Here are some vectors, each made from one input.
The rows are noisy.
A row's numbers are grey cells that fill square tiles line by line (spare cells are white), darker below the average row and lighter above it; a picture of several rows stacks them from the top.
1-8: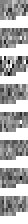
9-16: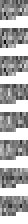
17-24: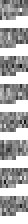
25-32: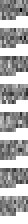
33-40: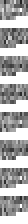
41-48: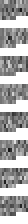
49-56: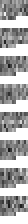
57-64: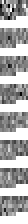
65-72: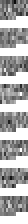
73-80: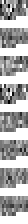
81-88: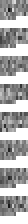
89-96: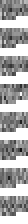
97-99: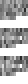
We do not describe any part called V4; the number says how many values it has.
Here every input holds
a list of up to two items, each a true/false value and a value of V4.
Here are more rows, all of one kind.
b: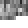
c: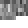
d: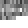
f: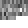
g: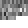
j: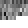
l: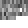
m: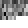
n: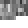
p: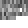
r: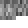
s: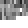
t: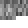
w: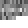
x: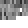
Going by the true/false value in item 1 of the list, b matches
c, n, r and t.
